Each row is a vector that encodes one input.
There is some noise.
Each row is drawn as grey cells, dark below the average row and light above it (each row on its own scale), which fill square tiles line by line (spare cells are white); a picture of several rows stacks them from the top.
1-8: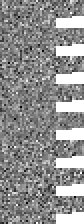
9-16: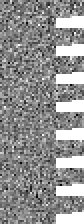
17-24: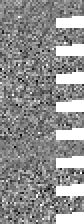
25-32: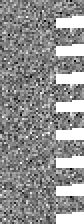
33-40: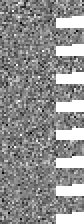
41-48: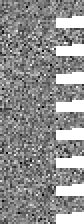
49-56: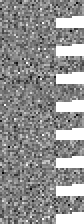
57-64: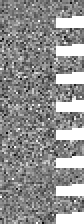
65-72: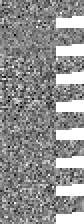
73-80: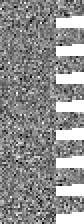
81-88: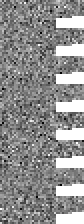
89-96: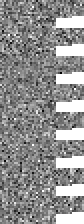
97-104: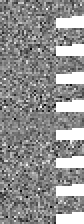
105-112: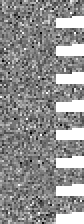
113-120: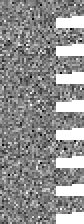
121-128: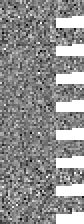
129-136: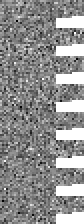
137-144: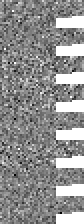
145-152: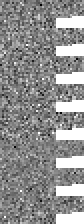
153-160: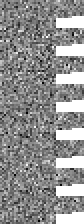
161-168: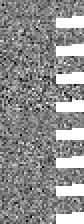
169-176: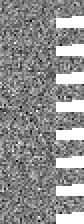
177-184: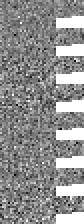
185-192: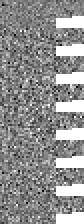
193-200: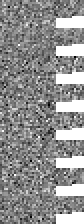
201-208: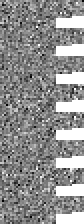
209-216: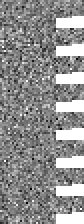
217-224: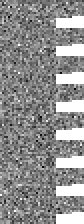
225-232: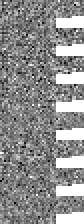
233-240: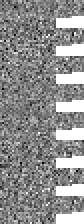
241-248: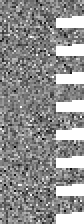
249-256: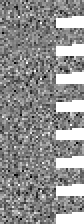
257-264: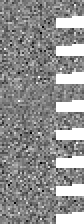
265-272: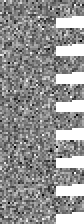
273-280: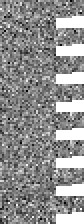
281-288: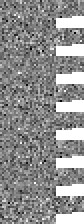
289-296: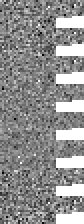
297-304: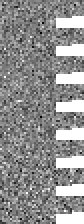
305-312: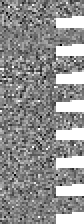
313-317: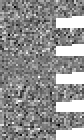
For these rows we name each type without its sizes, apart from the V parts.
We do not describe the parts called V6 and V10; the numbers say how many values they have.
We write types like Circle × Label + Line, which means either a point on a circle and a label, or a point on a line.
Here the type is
Bool × Line × (Line + V10) + V6.
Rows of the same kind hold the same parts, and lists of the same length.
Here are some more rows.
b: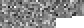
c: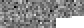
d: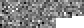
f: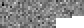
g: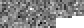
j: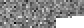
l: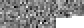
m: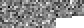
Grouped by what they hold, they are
b, m
c, j, l
d, f, g

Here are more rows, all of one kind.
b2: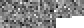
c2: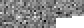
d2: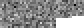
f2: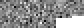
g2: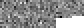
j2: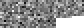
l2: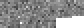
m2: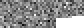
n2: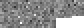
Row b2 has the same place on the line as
f2 and g2.
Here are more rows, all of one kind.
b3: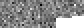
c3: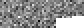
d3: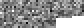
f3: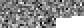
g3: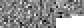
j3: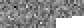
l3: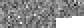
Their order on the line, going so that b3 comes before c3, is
b3, f3, d3, c3, g3, j3, l3.
